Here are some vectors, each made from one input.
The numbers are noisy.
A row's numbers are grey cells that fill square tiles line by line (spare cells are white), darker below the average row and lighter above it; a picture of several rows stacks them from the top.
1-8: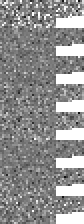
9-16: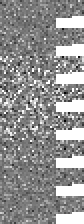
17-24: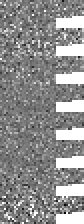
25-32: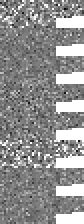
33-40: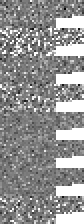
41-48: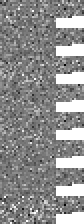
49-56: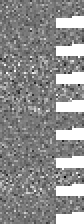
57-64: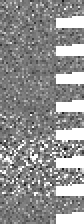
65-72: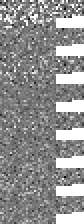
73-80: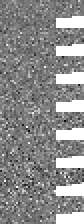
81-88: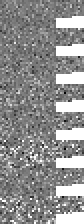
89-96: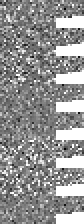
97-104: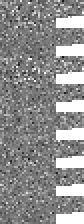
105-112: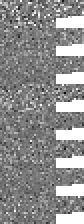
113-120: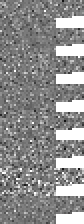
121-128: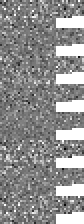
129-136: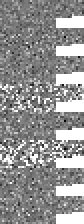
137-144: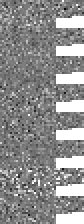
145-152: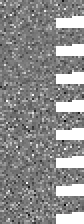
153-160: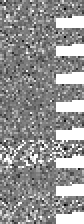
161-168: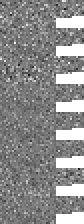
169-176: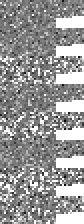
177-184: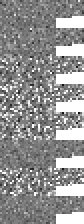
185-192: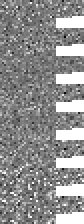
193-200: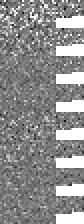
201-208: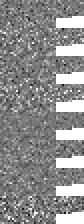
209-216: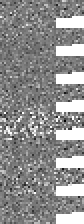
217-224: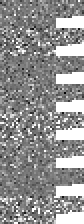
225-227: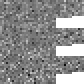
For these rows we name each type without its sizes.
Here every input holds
a list of points on a line.
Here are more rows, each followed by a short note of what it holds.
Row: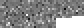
a list of two items
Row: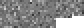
a list of two items
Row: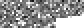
the empty list
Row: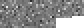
a list of one item
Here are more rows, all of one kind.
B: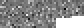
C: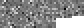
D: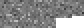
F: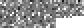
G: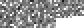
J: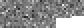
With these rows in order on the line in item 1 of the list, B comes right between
C and J.
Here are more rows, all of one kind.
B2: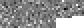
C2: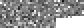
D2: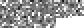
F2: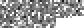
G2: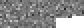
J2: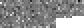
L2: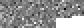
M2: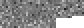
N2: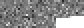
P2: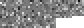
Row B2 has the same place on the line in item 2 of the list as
C2, F2, J2 and M2.
